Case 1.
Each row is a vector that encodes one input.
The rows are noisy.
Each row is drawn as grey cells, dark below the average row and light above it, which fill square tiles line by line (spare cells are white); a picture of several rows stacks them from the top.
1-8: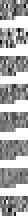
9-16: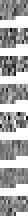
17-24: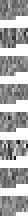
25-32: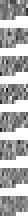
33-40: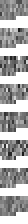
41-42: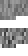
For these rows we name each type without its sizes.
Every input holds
two labels.
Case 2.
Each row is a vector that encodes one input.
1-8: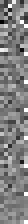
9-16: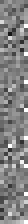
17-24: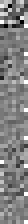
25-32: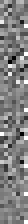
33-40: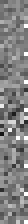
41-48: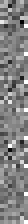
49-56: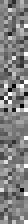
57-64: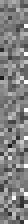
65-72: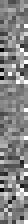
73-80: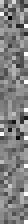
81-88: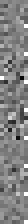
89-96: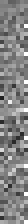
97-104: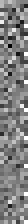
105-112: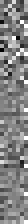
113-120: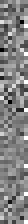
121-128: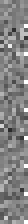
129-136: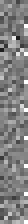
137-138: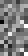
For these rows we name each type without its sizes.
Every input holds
a list of points on a line.
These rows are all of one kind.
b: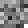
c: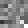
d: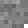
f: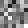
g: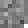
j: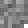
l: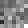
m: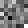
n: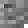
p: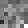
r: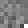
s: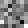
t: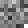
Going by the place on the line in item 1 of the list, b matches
c, f and s.
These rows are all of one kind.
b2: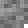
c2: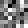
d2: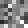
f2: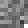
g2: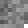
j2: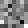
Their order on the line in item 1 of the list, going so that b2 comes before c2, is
g2, d2, j2, b2, f2, c2.
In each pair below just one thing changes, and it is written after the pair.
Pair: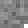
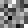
the place on the line in item 2 of the list
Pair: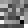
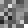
the place on the line in item 2 of the list
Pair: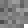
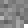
the place on the line in item 1 of the list
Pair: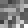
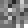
the place on the line in item 2 of the list
